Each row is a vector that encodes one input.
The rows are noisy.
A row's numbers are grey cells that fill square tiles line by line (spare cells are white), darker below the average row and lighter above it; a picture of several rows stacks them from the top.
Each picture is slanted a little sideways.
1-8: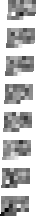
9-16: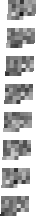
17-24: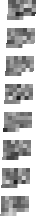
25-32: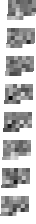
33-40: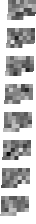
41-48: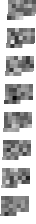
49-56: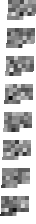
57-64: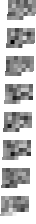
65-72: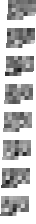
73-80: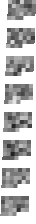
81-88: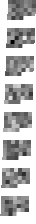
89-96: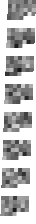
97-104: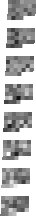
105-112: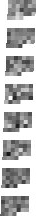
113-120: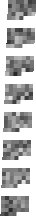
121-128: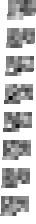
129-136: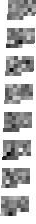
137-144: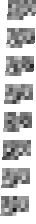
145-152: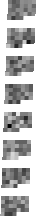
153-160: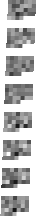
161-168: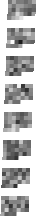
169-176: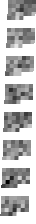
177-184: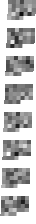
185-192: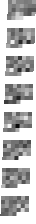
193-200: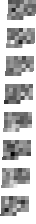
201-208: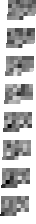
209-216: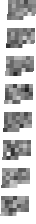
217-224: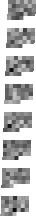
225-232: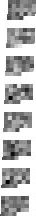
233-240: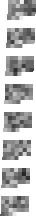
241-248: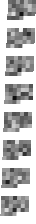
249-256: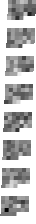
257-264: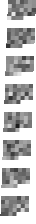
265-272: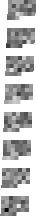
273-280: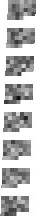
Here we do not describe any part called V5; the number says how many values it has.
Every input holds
a node of a 10-node tree, together with either a point on an 11-point line, or a value of V5.
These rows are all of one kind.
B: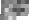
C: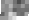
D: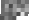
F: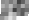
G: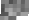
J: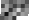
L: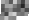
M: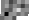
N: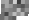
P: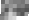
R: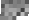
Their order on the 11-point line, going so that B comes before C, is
M, J, N, D, R, G, L, B, F, C, P.
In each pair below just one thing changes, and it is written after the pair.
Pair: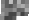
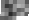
the value of V5
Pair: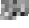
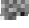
the value of V5
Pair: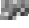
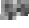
the value of V5
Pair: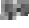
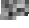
the node of the tree
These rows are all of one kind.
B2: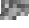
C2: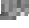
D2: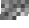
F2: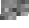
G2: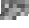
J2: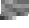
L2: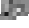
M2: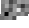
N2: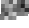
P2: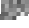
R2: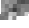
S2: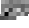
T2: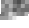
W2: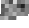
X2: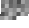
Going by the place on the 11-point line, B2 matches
C2, G2, P2 and X2.
